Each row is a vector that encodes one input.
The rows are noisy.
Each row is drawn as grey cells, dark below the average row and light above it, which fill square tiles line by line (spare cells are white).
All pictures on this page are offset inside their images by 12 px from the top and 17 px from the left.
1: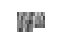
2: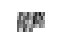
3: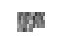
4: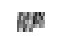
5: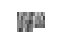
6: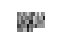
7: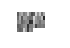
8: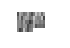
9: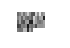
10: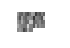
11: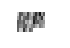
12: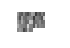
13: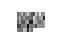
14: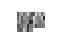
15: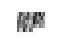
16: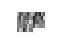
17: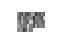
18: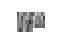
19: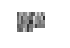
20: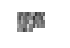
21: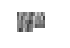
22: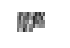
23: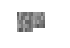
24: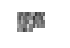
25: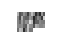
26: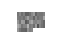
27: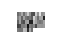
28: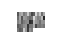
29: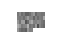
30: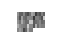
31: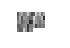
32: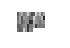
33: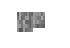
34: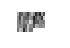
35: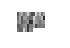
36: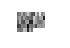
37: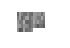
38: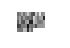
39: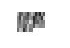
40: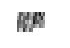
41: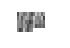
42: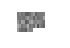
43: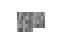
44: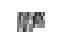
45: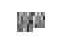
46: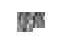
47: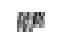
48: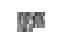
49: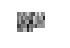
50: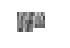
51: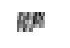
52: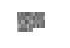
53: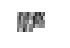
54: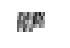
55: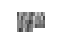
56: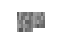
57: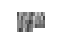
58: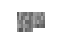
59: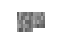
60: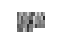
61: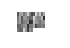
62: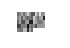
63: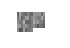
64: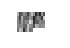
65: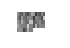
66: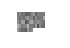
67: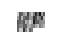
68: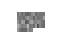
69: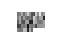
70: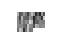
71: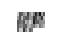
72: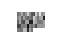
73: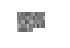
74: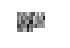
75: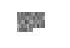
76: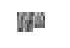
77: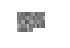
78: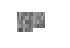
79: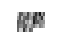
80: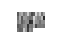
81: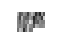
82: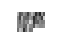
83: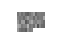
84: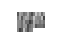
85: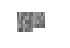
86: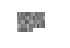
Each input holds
a point on an 8-point line.
